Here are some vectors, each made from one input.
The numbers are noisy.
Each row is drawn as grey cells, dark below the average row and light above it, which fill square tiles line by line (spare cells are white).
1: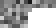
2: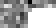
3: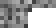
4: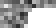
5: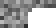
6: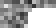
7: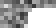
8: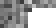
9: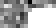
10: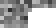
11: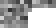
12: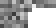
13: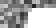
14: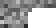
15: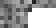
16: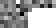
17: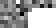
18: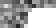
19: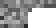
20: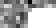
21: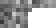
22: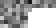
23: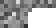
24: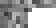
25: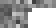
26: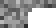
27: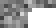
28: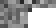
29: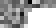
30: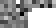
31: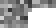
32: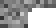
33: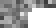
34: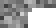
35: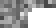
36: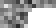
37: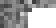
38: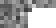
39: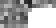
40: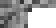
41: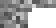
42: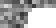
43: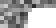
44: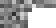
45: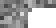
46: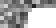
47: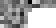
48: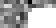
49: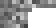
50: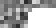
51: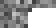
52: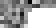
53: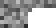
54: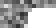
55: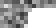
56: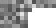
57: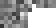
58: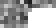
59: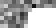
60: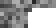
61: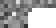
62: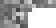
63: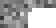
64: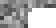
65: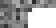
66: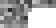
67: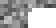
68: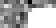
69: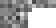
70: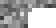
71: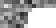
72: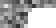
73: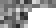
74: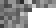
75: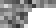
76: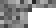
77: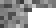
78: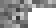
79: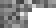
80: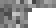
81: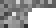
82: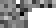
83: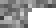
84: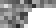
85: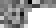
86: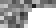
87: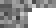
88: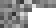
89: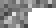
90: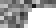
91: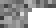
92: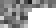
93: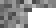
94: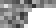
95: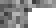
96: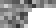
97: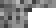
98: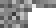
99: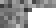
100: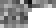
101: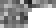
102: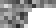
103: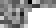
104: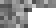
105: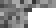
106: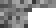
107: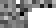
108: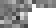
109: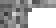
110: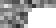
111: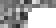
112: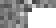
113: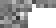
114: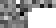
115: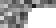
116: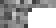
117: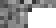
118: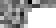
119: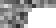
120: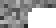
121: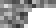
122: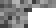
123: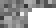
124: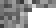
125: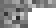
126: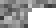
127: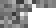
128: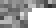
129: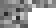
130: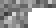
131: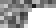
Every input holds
either a point on an 8-point line, or a list of up to two items, each a point on each of two 3-point lines.
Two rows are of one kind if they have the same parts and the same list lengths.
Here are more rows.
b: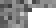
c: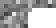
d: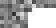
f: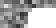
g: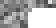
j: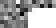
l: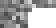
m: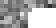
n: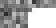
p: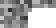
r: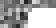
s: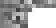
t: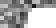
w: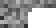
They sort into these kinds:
b, d, l, n, s
c, g, m, w
f, p, r, t
j

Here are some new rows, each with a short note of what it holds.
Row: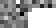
the empty list
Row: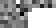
the empty list
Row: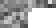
a list of one item
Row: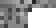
a list of two items
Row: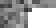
a list of two items
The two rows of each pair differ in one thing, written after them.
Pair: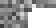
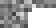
the place on one of the two 3-point lines in item 2 of the list
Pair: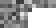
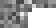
the place on one of the two 3-point lines in item 2 of the list
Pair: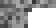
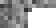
the place on one of the two 3-point lines in item 1 of the list
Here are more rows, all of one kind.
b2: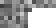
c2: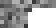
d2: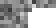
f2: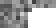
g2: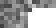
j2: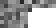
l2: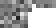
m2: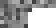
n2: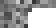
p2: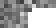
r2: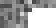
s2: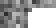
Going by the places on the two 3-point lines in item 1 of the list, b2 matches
d2 and f2.
